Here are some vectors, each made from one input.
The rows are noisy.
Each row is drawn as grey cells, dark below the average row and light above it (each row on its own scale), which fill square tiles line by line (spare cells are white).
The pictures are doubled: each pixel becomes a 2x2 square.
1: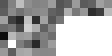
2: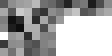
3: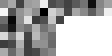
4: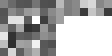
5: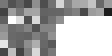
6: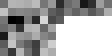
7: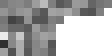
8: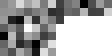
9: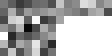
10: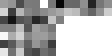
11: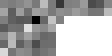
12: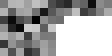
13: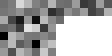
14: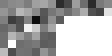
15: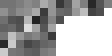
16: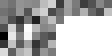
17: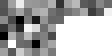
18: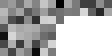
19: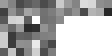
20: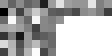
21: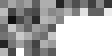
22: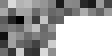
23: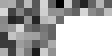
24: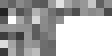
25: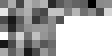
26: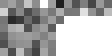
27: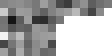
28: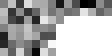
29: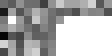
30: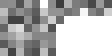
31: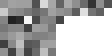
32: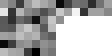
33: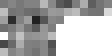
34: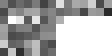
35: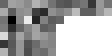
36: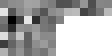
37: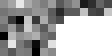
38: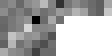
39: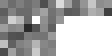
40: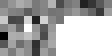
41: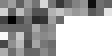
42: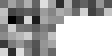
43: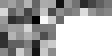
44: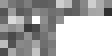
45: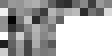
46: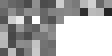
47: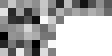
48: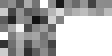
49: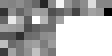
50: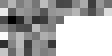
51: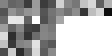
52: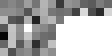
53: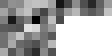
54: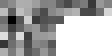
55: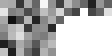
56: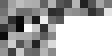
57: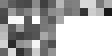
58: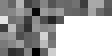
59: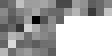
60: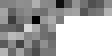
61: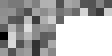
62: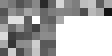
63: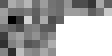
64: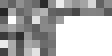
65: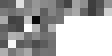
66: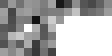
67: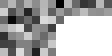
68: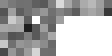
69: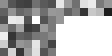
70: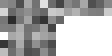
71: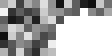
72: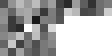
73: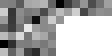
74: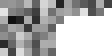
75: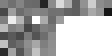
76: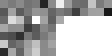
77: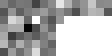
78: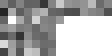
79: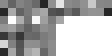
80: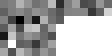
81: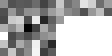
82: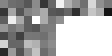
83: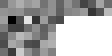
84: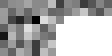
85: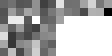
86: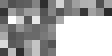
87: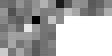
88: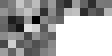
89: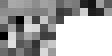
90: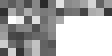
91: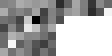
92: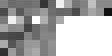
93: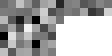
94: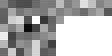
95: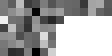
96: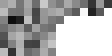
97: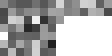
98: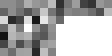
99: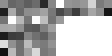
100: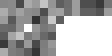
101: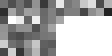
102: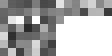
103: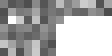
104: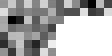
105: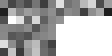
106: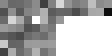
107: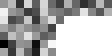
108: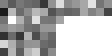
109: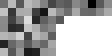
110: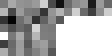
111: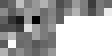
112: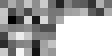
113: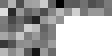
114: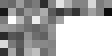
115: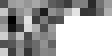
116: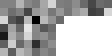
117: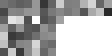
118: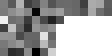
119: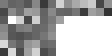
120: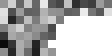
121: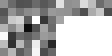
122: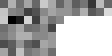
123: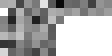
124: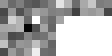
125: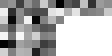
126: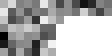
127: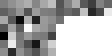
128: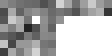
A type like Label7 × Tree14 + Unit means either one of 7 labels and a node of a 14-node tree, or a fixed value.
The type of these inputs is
List2(Bool × Line5).
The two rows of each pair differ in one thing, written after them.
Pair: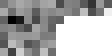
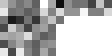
the true/false value in item 2 of the list
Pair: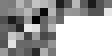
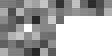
the true/false value in item 2 of the list
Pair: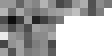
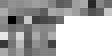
the place on the 5-point line in item 2 of the list
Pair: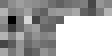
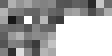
the true/false value in item 1 of the list
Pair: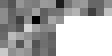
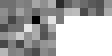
the place on the 5-point line in item 1 of the list
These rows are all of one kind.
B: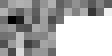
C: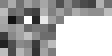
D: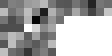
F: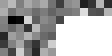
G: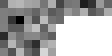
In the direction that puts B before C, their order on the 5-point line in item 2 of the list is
D, F, G, B, C.
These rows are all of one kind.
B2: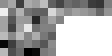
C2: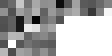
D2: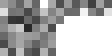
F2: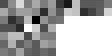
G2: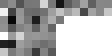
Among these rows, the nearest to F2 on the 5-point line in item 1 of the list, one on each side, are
B2 and C2.
